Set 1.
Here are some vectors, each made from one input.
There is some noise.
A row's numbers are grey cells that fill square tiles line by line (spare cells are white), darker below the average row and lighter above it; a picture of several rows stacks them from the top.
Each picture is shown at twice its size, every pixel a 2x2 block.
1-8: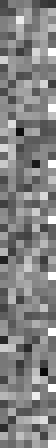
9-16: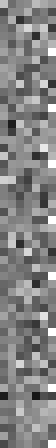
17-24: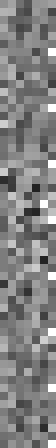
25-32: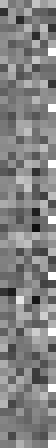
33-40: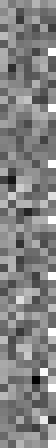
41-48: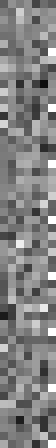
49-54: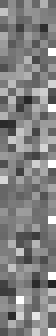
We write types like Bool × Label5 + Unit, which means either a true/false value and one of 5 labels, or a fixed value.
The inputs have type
Line6.
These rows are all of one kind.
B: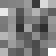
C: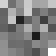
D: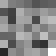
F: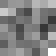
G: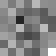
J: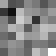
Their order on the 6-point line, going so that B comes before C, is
J, D, B, F, G, C.
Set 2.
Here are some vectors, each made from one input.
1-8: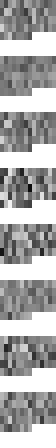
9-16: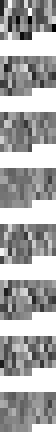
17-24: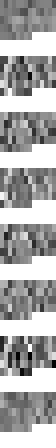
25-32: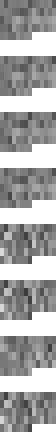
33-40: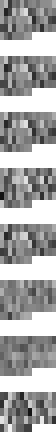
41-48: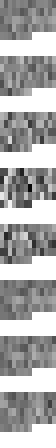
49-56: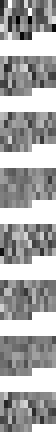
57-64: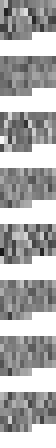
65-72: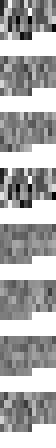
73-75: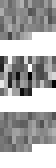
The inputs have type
Line10.
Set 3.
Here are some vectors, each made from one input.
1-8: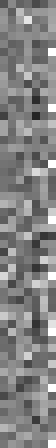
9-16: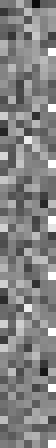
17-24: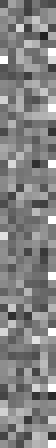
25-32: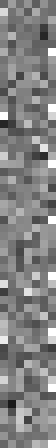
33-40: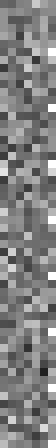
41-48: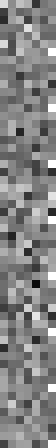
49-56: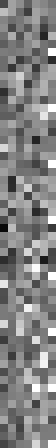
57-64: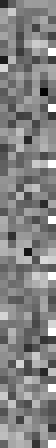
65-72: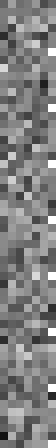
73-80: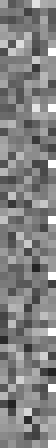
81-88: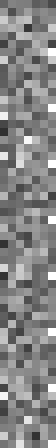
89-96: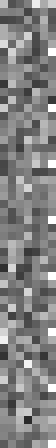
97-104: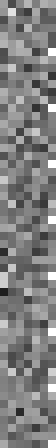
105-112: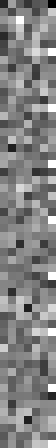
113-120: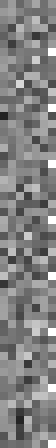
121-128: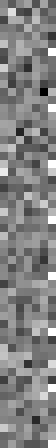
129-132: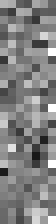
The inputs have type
Circle19.
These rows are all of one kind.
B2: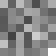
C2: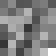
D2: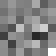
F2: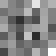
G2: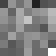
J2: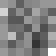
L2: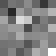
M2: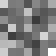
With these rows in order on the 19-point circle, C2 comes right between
L2 and M2.
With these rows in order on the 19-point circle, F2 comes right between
B2 and D2.
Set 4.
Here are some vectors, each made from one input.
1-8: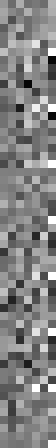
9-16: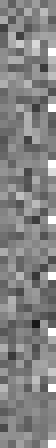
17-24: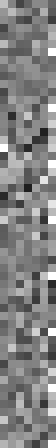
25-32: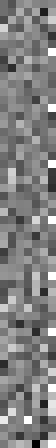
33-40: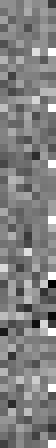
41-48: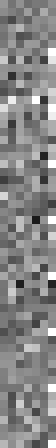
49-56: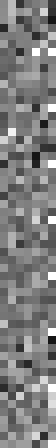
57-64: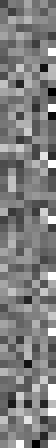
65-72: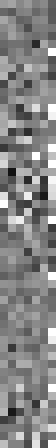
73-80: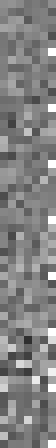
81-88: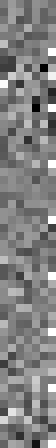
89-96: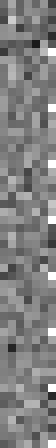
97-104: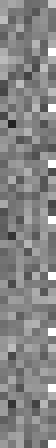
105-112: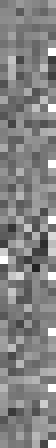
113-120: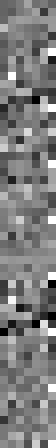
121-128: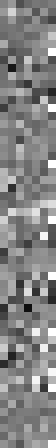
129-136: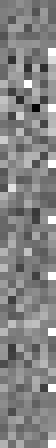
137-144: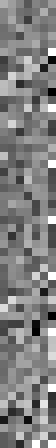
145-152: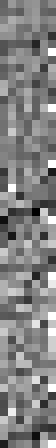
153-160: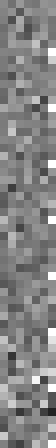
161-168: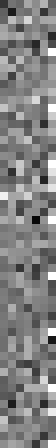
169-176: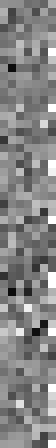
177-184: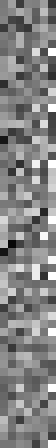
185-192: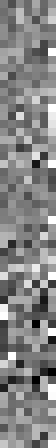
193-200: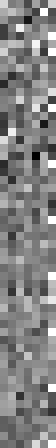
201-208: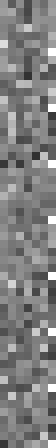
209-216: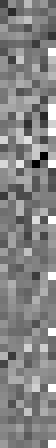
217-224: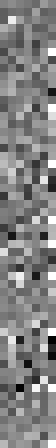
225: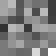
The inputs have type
Tree10 + Unit.
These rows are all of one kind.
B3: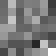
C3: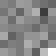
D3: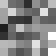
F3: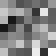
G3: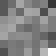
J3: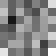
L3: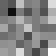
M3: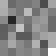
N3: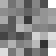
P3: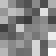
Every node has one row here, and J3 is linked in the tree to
F3 and L3.
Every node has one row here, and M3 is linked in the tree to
G3 and N3.
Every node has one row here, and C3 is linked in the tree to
G3.
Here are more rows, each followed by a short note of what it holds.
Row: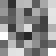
a fixed value
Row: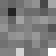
a node of a 10-node tree
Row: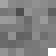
a node of a 10-node tree
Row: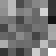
a node of a 10-node tree
